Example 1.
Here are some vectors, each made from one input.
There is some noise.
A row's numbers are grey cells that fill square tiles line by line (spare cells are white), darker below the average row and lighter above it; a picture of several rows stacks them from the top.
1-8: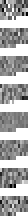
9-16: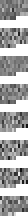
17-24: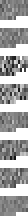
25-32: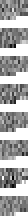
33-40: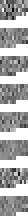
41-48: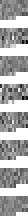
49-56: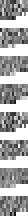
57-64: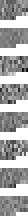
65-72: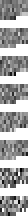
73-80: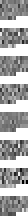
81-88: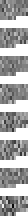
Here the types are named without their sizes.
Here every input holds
a point on a line, together with either a fixed value, or four true/false values.
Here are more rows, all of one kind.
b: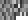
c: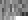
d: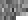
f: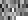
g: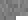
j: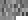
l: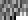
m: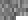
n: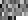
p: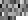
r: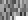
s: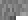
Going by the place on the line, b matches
f, g and n.
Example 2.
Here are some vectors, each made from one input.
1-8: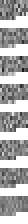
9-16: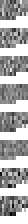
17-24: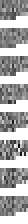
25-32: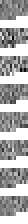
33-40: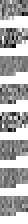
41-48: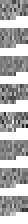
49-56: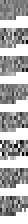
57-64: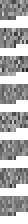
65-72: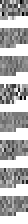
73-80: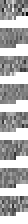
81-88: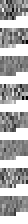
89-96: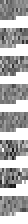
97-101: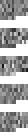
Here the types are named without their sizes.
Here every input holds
a list of points on a line.
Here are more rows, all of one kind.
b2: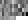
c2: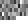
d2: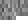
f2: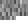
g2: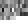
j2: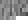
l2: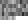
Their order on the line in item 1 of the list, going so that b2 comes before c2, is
l2, g2, d2, j2, b2, f2, c2.
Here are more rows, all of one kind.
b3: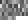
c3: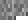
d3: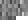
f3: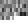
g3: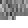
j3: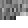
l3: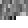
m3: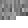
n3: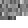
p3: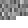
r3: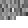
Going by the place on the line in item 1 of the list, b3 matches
d3, j3, l3 and n3.
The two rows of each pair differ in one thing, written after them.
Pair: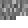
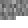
the place on the line in item 1 of the list
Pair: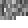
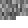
the place on the line in item 1 of the list
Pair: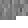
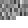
the place on the line in item 1 of the list
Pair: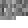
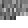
the place on the line in item 2 of the list
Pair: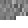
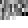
the place on the line in item 2 of the list
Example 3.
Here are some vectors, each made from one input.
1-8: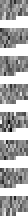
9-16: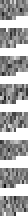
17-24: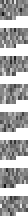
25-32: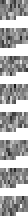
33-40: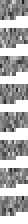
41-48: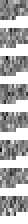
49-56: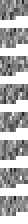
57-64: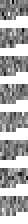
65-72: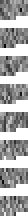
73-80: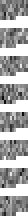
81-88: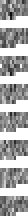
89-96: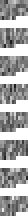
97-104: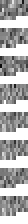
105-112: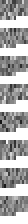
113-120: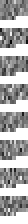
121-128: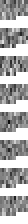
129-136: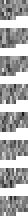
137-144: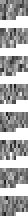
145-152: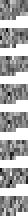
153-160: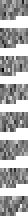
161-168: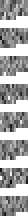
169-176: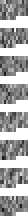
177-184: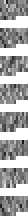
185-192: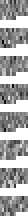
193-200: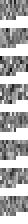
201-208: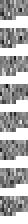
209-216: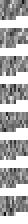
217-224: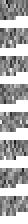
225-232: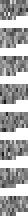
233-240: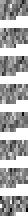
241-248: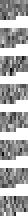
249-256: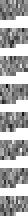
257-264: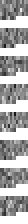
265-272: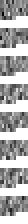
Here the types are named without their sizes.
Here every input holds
a list of items, each a point on each of two lines.
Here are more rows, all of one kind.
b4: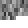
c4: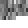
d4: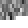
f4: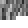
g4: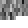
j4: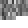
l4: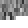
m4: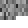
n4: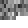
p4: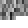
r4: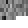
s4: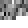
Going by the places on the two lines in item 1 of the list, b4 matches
d4, l4 and s4.
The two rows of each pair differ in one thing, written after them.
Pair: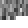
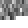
the place on one of the two lines in item 2 of the list
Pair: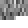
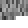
the place on one of the two lines in item 2 of the list
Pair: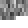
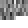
the place on one of the two lines in item 2 of the list
